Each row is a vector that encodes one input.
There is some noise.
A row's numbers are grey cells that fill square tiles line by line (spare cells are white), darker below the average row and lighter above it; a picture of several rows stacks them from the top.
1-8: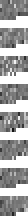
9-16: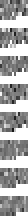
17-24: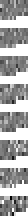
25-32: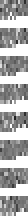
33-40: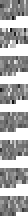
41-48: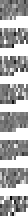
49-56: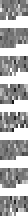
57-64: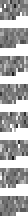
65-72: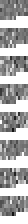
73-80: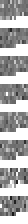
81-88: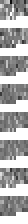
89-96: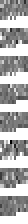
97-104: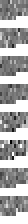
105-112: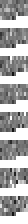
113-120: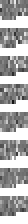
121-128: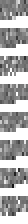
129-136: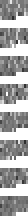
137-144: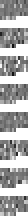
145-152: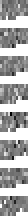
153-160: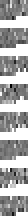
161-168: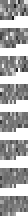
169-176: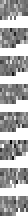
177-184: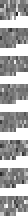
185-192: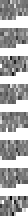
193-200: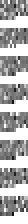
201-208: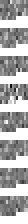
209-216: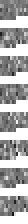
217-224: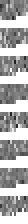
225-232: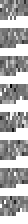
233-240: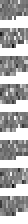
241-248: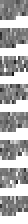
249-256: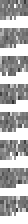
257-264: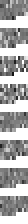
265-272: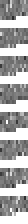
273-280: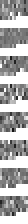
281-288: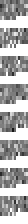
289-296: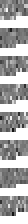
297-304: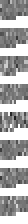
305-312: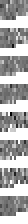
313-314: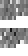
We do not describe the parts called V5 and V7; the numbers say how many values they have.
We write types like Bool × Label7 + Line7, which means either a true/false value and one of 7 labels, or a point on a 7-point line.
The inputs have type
Bool × Circle6 + (Tree9 + V7) × V5 + Unit.
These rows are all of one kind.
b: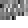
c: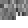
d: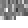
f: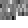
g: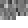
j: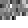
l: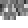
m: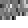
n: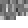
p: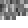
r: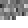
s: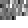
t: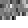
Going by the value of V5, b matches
g, j, m and t.
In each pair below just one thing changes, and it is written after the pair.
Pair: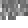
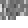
the place on the 6-point circle
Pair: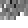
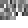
the true/false value
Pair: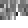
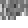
the true/false value
